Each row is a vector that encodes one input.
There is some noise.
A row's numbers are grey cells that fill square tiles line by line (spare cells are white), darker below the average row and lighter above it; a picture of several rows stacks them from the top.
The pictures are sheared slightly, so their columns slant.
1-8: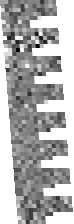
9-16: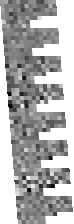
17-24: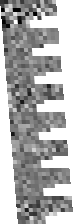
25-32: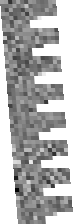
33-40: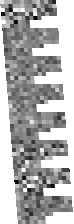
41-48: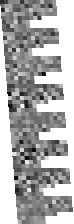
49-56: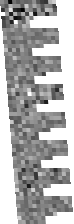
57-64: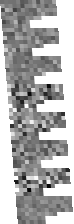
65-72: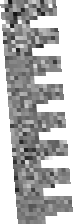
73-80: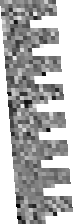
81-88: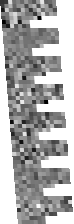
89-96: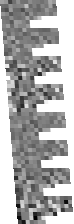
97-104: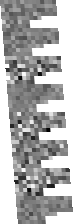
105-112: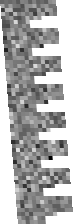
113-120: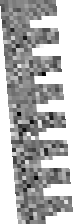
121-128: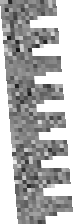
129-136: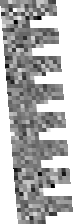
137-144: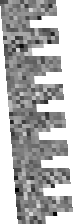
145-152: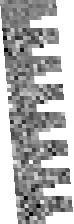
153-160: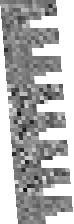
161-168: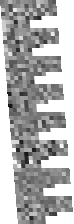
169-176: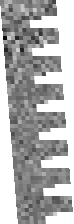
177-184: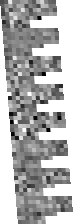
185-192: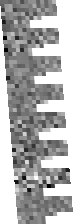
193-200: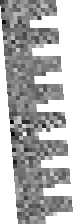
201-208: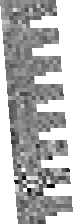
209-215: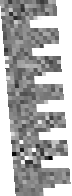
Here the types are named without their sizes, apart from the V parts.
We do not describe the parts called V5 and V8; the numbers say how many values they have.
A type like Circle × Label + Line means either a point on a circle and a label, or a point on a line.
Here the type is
Bool × (Tree + V8) + Line + V5.
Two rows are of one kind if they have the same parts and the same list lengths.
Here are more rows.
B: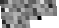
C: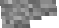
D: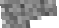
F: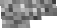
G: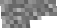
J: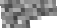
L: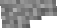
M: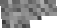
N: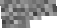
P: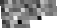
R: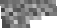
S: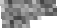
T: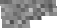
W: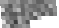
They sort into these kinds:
B, T
C, D, G, P, R, W
F, S
J, L, M, N

